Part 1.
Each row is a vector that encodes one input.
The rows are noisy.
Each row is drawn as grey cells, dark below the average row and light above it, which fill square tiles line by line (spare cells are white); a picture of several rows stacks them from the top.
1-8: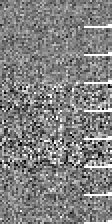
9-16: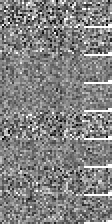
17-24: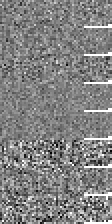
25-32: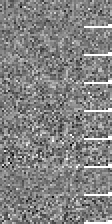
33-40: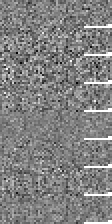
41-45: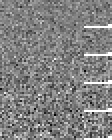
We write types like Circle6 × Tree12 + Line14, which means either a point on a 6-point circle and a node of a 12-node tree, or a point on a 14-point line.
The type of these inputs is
Line6 × Line6.
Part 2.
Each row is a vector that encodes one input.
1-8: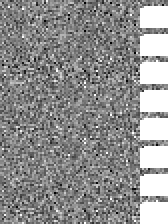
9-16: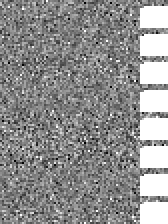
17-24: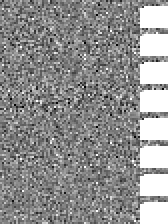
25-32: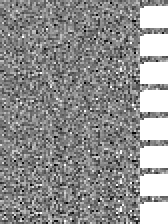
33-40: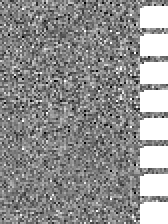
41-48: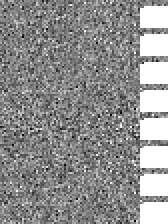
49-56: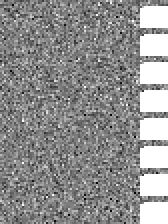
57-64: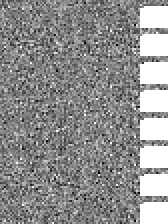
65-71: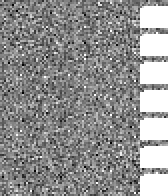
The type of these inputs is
Line9 × Line9.
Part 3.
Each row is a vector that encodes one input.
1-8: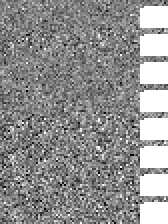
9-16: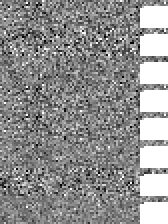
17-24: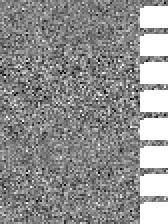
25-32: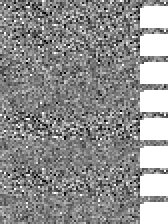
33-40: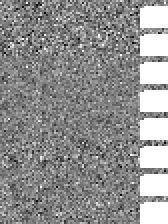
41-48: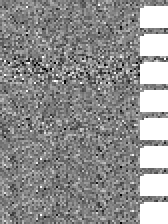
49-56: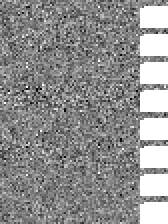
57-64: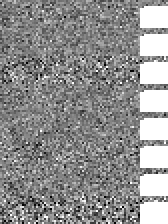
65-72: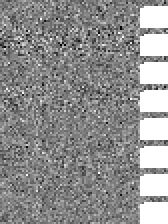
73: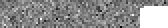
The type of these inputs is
Line7 × Line7.
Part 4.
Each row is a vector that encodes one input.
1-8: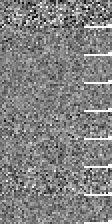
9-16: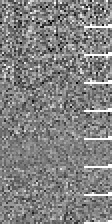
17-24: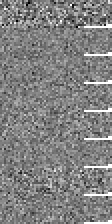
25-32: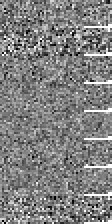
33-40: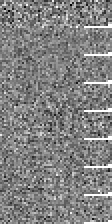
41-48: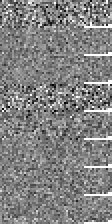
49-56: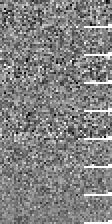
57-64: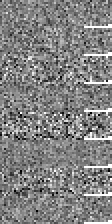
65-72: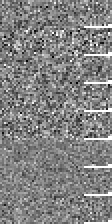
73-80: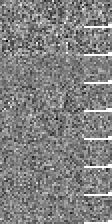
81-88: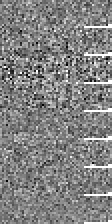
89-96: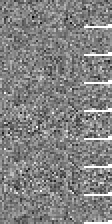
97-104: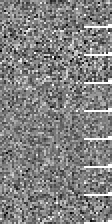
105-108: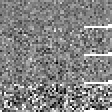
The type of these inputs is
Line11.
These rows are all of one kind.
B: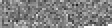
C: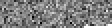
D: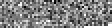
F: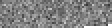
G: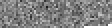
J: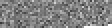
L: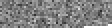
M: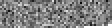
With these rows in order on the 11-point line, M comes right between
C and F.
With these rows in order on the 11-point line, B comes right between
J and L.
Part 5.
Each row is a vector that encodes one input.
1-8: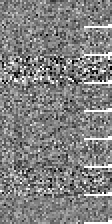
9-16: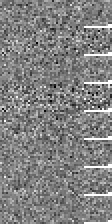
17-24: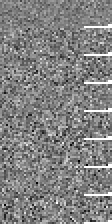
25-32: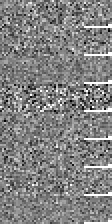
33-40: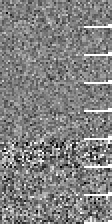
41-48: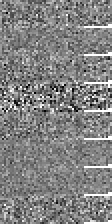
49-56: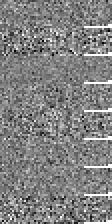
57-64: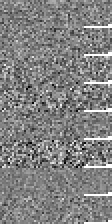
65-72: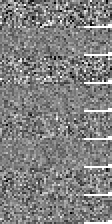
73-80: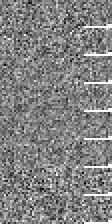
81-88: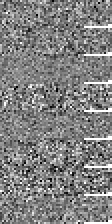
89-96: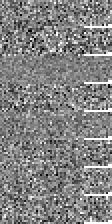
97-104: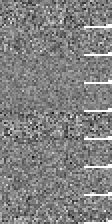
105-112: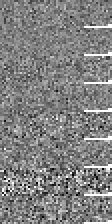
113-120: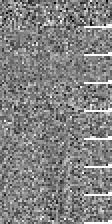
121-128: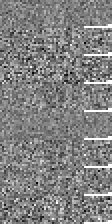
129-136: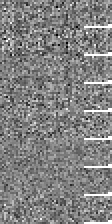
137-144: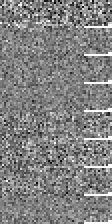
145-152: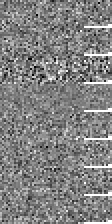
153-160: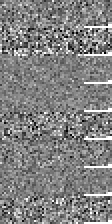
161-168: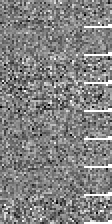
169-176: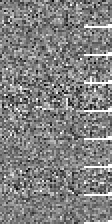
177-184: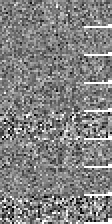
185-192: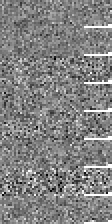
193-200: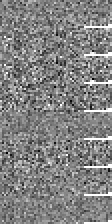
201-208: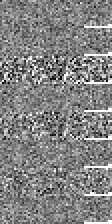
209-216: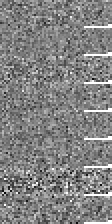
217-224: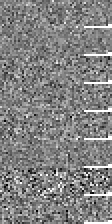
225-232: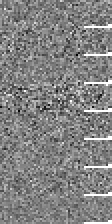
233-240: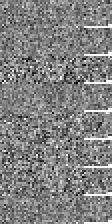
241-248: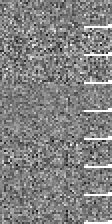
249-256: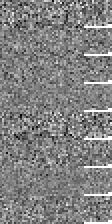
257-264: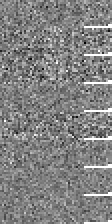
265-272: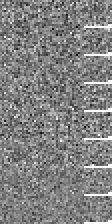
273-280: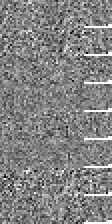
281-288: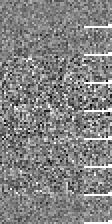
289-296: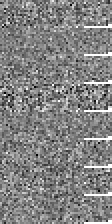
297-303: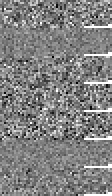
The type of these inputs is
Line11.
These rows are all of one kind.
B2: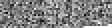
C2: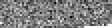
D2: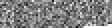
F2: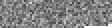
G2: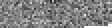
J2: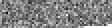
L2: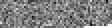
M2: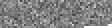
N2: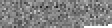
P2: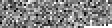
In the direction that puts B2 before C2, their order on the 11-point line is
B2, J2, D2, M2, N2, L2, C2, F2, G2, P2.
